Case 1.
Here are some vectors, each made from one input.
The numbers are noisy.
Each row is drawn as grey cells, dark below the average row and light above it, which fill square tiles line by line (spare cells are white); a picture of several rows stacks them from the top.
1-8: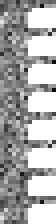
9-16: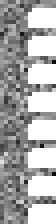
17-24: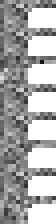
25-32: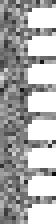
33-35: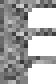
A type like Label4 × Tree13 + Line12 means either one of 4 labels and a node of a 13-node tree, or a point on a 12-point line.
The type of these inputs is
Tree7.
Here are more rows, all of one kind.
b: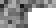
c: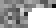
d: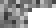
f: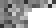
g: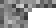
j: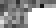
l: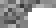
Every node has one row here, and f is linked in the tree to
d.
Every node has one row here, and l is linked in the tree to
b, c and d.
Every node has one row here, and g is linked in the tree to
c.
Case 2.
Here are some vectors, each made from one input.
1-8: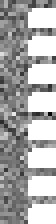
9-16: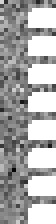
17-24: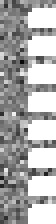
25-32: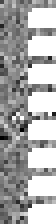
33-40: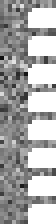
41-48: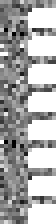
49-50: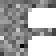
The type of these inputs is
Circle11.
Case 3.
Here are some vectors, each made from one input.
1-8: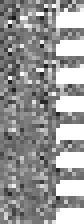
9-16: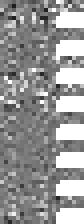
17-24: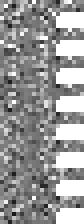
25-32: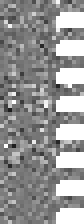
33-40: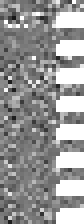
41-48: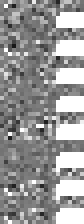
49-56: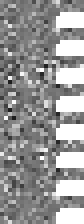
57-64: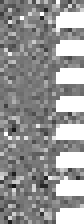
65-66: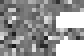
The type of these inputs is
Tree7.
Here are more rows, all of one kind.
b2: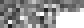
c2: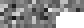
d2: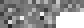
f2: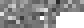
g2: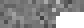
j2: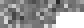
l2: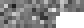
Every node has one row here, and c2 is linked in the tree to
l2.
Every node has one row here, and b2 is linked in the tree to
d2.
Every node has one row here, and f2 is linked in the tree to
g2 and j2.
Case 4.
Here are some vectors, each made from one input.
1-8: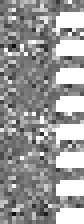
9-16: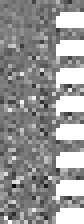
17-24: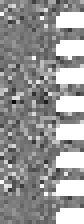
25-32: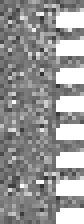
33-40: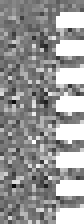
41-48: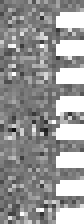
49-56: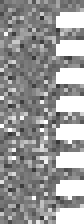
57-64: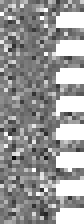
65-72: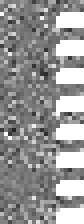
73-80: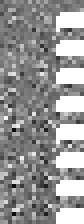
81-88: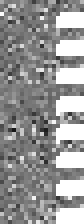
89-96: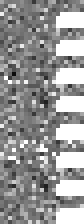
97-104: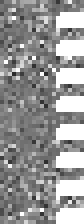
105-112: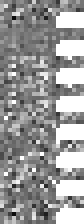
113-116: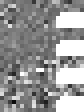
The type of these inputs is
Tree7.
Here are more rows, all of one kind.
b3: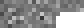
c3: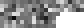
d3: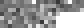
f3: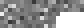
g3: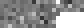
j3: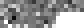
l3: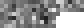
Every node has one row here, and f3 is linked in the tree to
g3 and j3.
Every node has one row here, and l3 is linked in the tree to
c3 and g3.
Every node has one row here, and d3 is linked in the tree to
b3.
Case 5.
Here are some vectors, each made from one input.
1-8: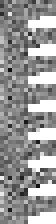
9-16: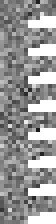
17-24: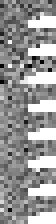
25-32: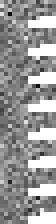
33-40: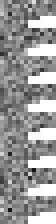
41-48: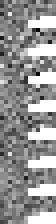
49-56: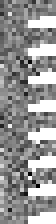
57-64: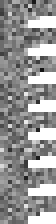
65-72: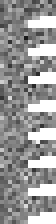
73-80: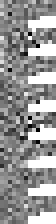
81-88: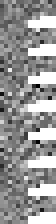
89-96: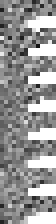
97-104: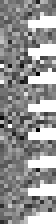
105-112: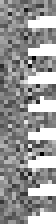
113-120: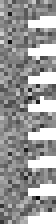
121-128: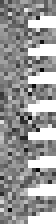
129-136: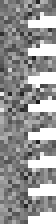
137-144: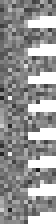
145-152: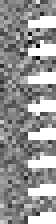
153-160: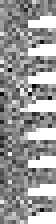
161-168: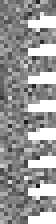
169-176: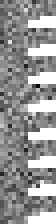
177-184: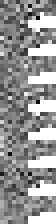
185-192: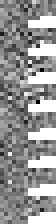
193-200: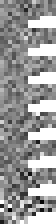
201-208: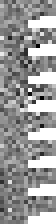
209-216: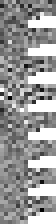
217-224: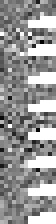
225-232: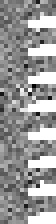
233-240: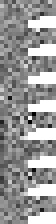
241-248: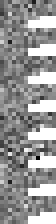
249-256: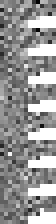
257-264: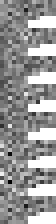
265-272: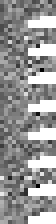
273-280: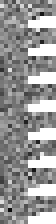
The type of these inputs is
Bool × Bool × Bool.
